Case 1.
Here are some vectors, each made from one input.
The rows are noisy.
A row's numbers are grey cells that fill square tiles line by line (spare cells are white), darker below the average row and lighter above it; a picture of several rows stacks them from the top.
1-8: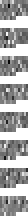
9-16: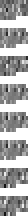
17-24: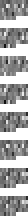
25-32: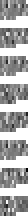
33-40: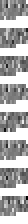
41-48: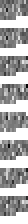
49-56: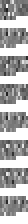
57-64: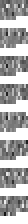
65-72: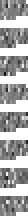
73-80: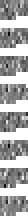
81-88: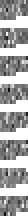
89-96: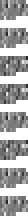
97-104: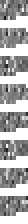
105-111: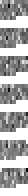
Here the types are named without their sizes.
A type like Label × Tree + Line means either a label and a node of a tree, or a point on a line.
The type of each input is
Label.
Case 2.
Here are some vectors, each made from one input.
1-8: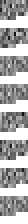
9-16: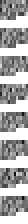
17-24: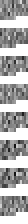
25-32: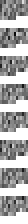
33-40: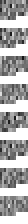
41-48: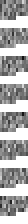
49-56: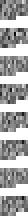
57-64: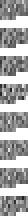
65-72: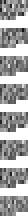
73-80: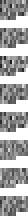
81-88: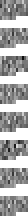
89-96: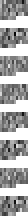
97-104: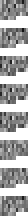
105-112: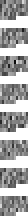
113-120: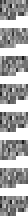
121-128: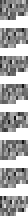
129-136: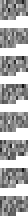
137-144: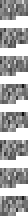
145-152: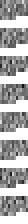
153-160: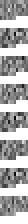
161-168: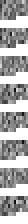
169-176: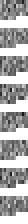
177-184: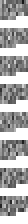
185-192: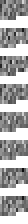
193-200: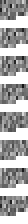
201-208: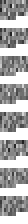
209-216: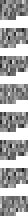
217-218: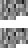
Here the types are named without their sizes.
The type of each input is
Line.
